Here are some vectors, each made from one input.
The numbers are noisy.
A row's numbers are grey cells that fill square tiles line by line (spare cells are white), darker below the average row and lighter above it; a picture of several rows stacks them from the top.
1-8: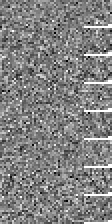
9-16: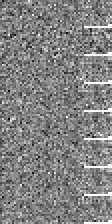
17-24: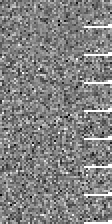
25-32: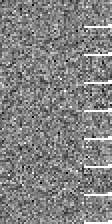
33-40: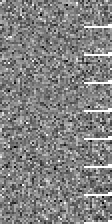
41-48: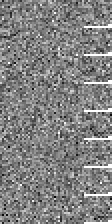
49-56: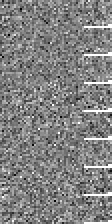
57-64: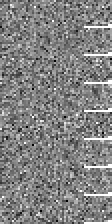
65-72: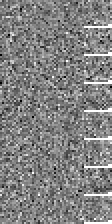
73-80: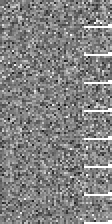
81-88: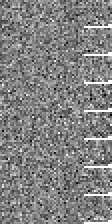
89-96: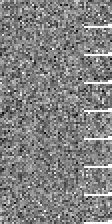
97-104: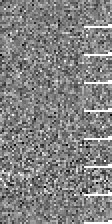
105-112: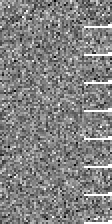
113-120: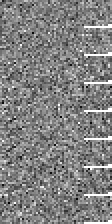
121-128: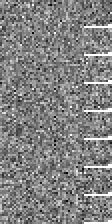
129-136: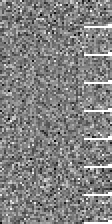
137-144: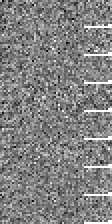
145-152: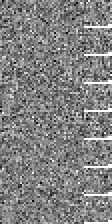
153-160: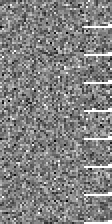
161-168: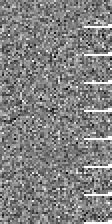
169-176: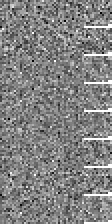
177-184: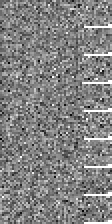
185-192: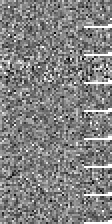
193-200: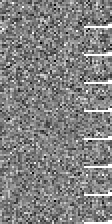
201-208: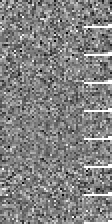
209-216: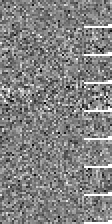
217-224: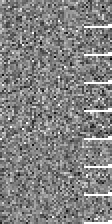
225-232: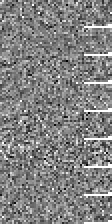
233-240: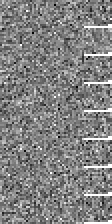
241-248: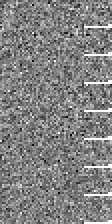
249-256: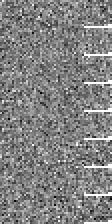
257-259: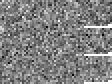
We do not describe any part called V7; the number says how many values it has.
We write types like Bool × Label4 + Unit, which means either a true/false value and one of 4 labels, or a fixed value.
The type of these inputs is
Line9 × V7 × V7 + List3(Line5).
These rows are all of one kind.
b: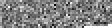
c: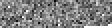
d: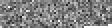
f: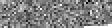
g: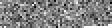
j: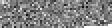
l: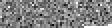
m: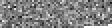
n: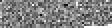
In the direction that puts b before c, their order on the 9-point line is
f, b, l, n, g, d, c, j, m.
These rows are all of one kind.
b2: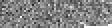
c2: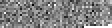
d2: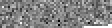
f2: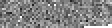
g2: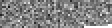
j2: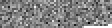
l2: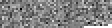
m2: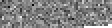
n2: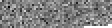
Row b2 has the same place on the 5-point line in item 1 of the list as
c2, f2 and g2.
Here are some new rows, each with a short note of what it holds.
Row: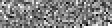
the empty list
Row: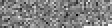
a list of two items
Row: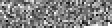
the empty list
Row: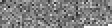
a list of two items
